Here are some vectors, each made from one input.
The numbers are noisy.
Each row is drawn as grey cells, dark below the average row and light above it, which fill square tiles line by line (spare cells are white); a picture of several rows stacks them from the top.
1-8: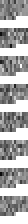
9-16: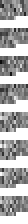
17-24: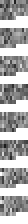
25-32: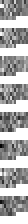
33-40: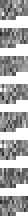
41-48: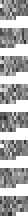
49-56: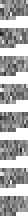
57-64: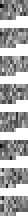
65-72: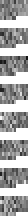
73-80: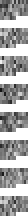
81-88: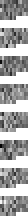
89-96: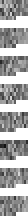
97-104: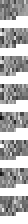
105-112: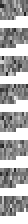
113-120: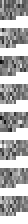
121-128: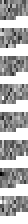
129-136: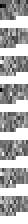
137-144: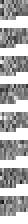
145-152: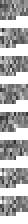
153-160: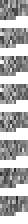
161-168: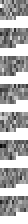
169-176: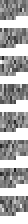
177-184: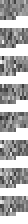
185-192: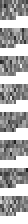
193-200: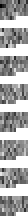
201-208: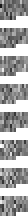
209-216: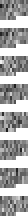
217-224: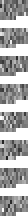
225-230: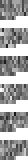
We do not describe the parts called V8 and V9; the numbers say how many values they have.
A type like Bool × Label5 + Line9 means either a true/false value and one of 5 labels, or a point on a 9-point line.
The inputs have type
(Bool × V9 + Label6) × V8 + Label12.
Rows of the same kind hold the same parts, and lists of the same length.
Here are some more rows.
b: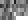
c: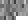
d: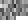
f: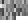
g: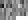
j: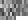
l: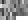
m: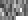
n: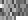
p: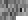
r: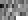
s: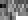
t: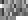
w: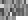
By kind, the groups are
b, c, g, p, r
d, f, j, l, n, t, w
m, s

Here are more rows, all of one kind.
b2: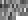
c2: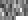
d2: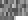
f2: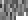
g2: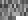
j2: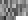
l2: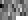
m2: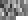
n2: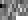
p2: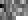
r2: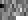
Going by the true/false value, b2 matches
g2 and j2.
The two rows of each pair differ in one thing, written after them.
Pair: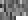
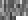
the true/false value
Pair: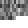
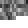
the value of V9
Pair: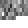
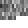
the value of V8
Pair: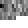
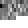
the value of V9
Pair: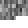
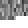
the value of V8
